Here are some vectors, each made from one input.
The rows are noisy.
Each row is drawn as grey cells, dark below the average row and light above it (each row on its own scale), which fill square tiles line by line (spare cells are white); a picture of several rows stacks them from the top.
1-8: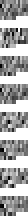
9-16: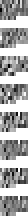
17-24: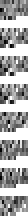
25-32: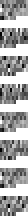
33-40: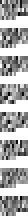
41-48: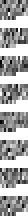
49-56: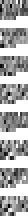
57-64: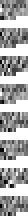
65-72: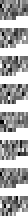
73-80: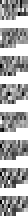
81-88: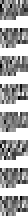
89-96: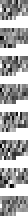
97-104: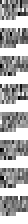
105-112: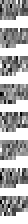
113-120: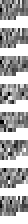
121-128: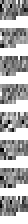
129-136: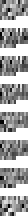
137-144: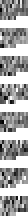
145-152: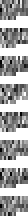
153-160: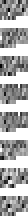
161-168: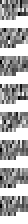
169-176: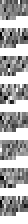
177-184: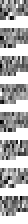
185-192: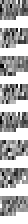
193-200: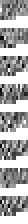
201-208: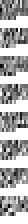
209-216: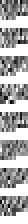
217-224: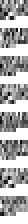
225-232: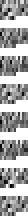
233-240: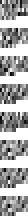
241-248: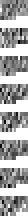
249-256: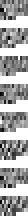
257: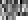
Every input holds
either a point on a 12-point line, or three true/false values.
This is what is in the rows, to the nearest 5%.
About 60% of them hold a point on a 12-point line. The rest hold three true/false values.
